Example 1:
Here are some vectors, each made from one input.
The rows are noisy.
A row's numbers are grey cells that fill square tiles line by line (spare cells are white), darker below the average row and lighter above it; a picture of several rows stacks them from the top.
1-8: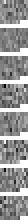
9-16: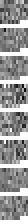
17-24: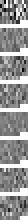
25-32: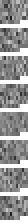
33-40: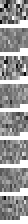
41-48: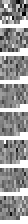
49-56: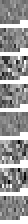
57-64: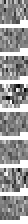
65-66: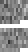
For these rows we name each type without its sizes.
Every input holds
a list of points on a line.
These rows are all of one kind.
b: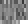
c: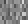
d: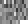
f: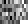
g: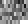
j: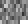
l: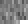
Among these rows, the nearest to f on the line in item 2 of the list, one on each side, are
j and l.
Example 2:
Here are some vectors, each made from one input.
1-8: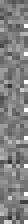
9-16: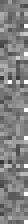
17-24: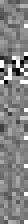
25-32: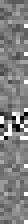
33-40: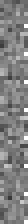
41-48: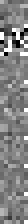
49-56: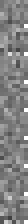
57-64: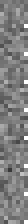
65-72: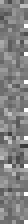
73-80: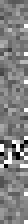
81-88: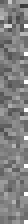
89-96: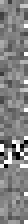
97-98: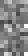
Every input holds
either a fixed value, or a point on each of two 7-point lines and a true/false value.
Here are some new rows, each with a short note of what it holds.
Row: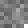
a point on each of two 7-point lines and a true/false value
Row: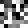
a fixed value
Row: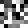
a fixed value
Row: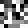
a fixed value
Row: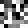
a fixed value
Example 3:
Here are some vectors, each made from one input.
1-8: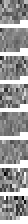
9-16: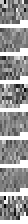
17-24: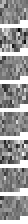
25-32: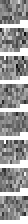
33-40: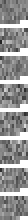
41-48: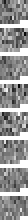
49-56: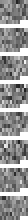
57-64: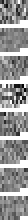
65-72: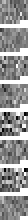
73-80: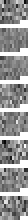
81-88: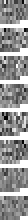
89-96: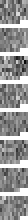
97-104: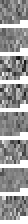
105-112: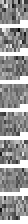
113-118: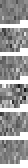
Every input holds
either a point on a 7-point line, or a point on a 14-point line.
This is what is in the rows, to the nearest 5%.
About 35% of them hold a point on a 7-point line. The rest hold a point on a 14-point line.
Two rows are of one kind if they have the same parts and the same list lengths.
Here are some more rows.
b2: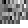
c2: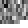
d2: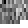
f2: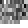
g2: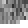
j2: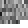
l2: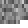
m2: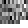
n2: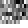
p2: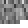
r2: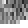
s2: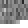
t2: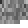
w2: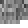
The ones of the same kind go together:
b2, c2, d2, f2, m2, n2, s2, t2, w2
g2, j2, l2, p2, r2

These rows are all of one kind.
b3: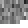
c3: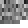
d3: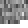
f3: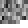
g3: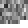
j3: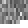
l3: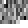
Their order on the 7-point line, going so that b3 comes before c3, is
b3, c3, f3, l3, j3, d3, g3.
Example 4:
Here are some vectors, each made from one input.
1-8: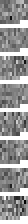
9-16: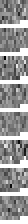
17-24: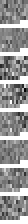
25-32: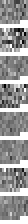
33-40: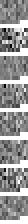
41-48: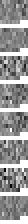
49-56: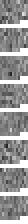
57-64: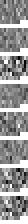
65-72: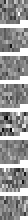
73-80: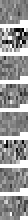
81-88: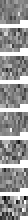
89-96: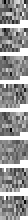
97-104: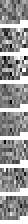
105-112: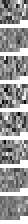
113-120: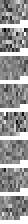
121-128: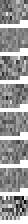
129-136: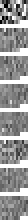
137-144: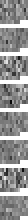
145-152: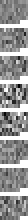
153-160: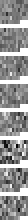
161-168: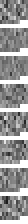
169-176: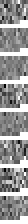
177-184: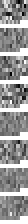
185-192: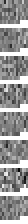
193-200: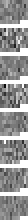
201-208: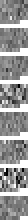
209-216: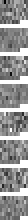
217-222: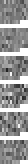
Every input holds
a list of up to two points on a 14-point circle.
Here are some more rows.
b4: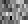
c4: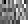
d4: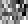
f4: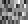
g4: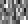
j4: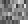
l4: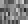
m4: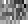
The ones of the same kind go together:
b4, m4
c4, d4, f4, g4, j4
l4

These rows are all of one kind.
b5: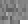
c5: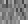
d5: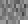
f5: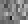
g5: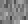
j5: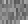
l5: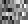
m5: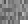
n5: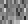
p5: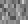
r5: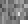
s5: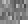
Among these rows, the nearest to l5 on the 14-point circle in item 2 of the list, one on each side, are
b5 and c5.
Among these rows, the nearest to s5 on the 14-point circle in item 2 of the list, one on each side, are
f5 and r5.
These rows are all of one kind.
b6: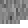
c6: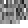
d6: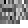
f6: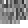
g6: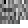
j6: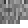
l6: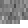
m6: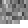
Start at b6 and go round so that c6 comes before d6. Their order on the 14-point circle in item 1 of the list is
b6, f6, l6, m6, c6, j6, g6, d6.
